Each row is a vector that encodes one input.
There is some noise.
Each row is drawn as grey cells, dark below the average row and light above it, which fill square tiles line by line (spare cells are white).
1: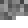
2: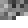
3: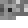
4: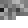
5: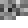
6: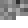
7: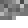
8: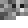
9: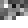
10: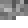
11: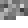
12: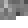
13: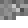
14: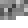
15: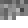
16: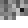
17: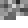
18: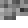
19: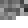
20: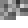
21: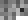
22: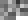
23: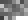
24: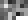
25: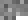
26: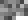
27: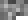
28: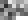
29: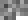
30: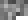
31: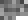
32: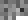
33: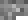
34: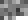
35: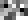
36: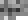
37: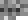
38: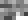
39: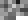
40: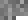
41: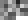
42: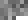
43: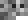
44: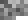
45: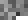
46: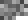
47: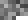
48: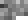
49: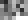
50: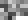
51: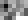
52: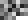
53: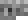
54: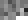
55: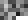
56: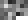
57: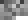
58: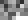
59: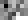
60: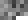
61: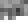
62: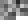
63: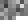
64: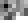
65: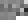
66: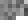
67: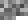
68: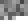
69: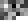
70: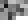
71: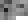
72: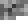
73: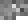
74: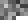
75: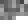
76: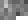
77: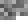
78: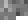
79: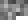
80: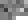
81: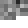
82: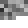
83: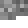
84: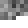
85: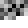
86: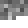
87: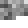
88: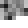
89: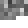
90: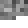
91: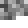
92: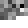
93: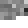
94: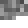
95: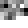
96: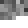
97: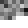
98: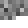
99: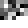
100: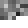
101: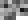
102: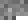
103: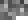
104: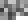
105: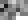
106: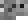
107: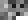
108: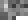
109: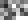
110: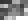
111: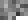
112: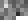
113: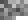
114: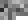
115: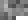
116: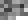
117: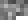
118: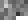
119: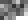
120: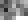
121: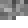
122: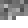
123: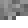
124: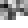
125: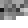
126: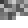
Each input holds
one of 11 labels, together with either a point on an 11-point circle, or a fixed value.
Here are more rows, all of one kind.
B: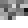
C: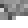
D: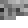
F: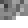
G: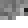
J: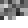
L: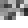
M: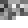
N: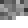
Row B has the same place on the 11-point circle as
G and L.
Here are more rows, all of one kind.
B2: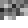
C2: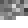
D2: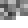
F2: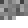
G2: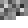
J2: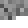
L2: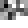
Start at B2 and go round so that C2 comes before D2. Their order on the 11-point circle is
B2, L2, F2, C2, J2, G2, D2.
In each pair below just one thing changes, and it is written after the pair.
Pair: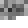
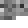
the place on the 11-point circle
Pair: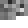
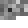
the place on the 11-point circle
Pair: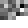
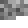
the place on the 11-point circle
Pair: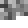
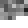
the place on the 11-point circle
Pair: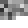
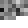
the label
